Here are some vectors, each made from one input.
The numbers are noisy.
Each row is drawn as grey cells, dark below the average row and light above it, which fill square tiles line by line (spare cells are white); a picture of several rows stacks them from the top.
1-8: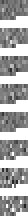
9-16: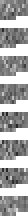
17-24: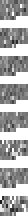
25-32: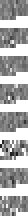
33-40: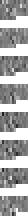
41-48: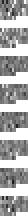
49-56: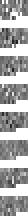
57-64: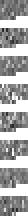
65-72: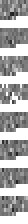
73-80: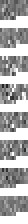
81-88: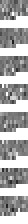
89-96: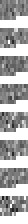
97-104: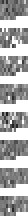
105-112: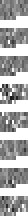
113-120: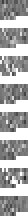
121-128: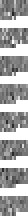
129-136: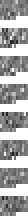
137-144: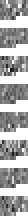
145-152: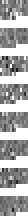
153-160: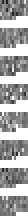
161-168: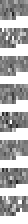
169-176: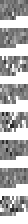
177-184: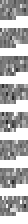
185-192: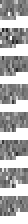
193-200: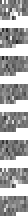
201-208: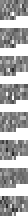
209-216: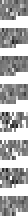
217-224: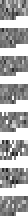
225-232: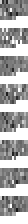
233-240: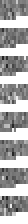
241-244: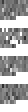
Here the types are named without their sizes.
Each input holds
a list of points on a line.
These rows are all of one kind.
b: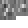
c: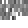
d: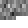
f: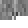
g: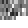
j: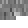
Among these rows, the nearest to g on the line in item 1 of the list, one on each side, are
c and j.
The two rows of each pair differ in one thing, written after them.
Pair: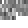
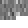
the place on the line in item 2 of the list
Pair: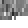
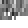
the place on the line in item 2 of the list
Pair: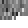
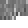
the place on the line in item 1 of the list
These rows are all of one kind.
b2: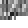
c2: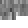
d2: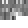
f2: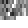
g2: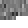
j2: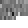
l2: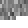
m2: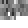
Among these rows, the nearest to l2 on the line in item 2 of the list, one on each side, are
b2 and j2.
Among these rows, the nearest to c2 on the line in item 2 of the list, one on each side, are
f2 and g2.
